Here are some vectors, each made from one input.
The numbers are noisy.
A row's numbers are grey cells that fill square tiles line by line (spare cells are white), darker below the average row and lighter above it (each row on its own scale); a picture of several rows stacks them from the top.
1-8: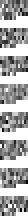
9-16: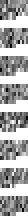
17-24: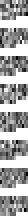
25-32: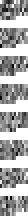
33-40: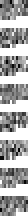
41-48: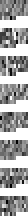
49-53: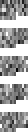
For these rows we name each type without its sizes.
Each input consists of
a point on a line and four true/false values.
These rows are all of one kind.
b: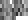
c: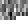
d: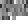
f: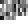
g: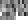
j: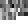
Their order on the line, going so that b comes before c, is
f, b, g, c, j, d.
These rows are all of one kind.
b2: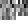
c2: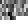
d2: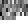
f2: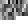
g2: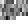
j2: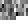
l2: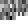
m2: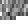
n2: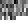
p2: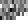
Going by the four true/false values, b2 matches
g2 and m2.
